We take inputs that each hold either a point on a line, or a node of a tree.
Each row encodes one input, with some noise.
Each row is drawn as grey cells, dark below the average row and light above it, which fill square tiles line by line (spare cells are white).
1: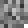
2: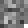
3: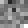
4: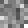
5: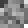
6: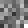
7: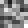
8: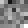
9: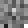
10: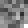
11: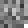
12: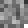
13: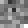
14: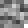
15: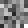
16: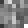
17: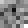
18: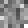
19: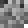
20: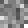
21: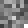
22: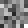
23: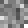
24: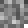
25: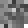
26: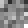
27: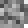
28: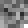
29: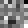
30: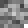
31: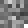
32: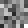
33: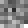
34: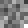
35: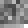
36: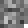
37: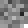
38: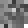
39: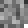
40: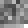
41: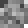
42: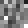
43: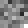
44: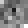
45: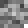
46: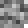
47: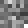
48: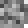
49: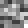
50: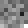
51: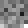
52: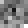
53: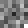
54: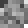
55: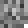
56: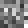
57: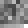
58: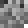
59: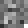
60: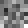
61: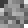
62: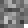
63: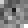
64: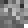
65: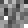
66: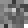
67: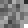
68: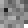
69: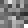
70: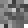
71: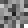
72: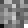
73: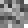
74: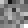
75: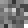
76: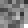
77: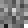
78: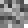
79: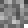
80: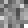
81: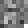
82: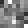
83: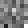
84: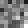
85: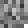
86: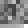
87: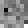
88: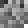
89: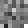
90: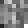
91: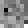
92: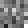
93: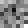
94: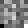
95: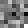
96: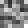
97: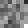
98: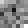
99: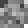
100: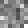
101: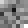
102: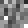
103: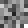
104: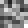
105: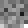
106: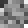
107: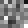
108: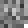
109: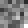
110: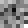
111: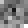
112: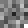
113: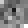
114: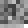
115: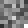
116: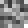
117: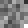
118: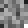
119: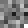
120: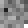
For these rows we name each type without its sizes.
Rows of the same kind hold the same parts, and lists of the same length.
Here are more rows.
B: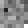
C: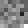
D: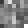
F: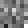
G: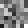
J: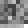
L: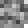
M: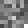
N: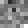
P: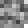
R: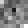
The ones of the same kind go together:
B, C, D, G, J, M, N, R
F, L, P

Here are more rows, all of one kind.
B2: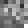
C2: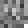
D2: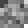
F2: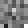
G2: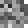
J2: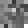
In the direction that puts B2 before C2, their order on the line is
G2, D2, B2, C2, F2, J2.
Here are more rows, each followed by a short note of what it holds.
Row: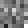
a point on a line
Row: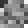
a point on a line
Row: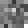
a point on a line
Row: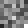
a node of a tree
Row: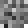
a point on a line
